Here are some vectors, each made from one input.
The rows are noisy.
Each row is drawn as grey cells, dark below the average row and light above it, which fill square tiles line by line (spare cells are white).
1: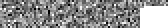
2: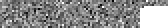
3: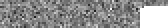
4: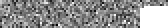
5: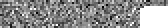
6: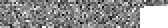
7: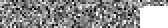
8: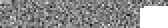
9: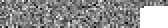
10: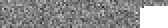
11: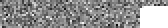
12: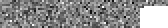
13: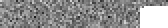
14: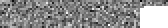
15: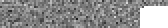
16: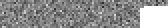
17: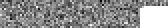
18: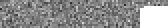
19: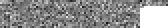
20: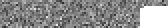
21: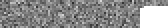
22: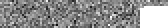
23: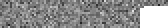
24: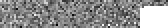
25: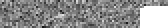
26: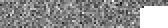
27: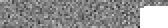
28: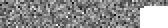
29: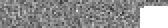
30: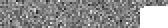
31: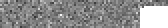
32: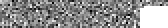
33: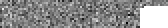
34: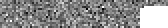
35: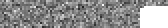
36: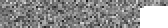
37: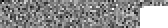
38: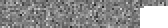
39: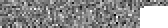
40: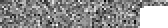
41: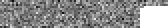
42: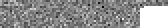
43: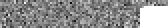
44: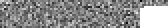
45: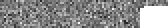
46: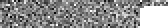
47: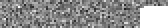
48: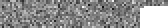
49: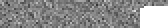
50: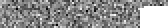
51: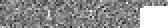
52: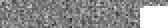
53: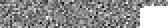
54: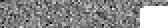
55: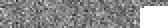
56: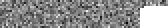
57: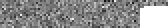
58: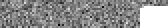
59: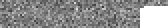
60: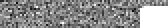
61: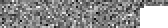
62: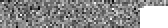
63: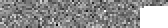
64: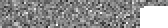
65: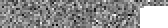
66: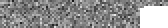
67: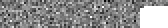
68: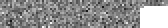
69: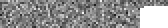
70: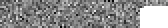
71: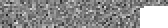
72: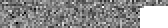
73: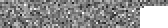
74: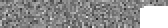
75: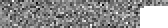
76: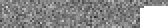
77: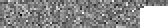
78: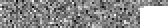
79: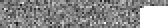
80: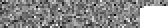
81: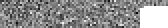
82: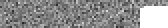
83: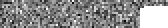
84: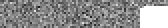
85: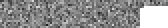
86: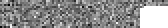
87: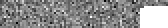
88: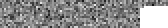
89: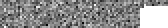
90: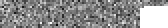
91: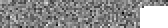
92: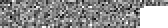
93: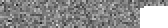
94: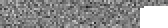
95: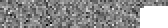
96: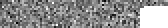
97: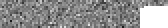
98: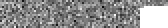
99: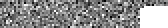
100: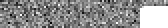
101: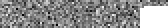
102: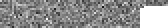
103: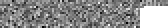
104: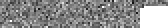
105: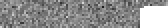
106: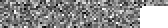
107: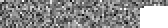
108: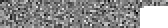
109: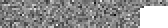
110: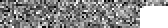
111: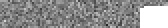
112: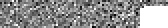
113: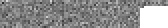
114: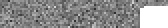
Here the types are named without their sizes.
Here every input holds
a point on each of two lines, together with either a label and three true/false values, or a point on a line.
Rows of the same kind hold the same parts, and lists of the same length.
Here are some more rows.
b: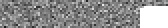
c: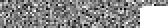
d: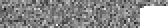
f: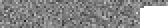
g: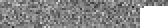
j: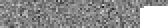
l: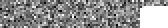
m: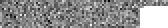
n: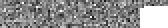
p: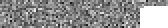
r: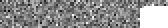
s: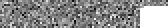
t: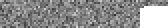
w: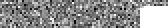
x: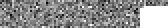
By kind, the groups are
b, c, d, f, g, j, l, p, r, s, t, w
m, n, x

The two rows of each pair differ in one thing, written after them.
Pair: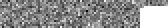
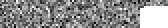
the place on one of the two lines
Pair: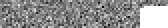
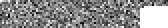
one of the three true/false values
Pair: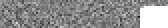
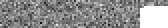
one of the three true/false values
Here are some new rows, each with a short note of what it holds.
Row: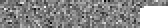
a point on each of three lines
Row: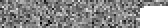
a point on each of three lines
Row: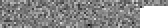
a label, a point on each of two lines and three true/false values
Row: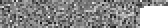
a point on each of three lines
